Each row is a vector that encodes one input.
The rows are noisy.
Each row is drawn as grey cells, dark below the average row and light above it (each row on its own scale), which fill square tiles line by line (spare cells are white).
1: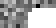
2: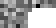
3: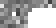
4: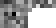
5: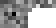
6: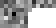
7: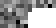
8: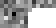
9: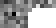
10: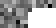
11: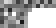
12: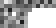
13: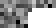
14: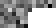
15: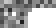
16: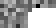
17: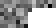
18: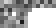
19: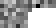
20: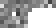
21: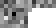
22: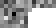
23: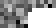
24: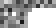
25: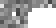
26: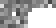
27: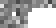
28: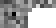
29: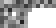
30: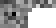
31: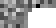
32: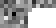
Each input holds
a point on a 6-point line.
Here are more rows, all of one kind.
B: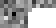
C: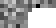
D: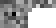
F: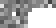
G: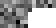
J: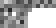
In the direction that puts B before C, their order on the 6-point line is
B, D, G, C, J, F.
